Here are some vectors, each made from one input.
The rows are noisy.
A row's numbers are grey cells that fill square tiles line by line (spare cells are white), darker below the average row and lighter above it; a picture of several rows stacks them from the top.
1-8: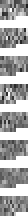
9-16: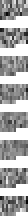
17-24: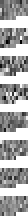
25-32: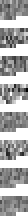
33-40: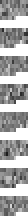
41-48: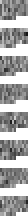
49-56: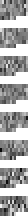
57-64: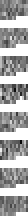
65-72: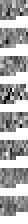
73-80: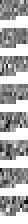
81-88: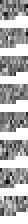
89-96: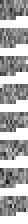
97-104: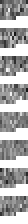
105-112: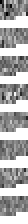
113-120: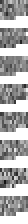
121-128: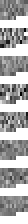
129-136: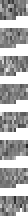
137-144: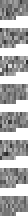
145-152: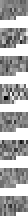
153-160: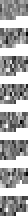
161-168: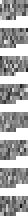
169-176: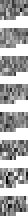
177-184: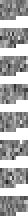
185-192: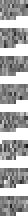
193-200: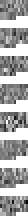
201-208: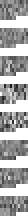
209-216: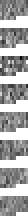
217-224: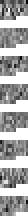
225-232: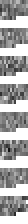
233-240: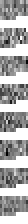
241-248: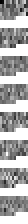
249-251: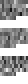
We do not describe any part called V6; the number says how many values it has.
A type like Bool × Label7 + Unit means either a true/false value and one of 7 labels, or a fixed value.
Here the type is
Line15 × (Tree13 + V6).
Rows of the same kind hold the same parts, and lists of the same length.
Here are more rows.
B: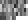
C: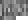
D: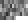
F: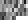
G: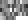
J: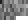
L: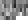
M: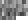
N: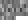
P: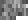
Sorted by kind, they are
B, C, D, J, M, N
F, G, L, P

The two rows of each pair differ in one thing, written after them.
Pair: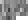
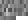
the place on the 15-point line
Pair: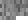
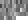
the place on the 15-point line
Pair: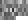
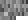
the value of V6
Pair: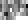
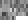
the value of V6
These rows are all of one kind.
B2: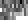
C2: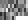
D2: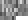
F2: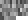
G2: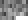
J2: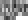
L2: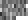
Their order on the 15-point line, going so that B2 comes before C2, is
B2, J2, L2, F2, D2, G2, C2.
